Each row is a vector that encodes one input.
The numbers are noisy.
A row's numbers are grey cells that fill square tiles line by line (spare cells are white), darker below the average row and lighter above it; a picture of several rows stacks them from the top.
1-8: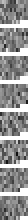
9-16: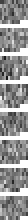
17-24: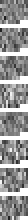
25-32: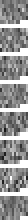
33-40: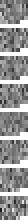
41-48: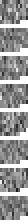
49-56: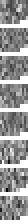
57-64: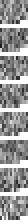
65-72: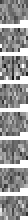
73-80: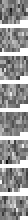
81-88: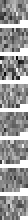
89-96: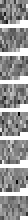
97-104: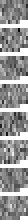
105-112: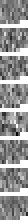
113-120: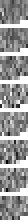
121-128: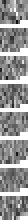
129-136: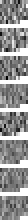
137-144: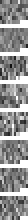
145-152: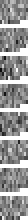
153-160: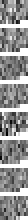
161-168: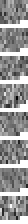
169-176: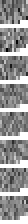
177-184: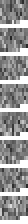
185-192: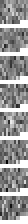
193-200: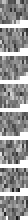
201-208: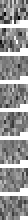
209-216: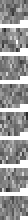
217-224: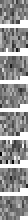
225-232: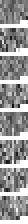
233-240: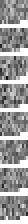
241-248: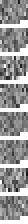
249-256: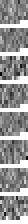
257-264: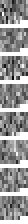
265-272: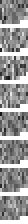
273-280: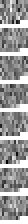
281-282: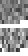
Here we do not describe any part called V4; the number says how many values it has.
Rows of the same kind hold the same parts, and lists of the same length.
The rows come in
4 kinds.
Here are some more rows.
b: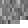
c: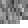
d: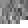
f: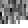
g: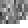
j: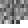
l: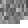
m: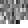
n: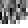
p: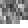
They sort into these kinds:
b, d, f, j, l
c
g
m, n, p

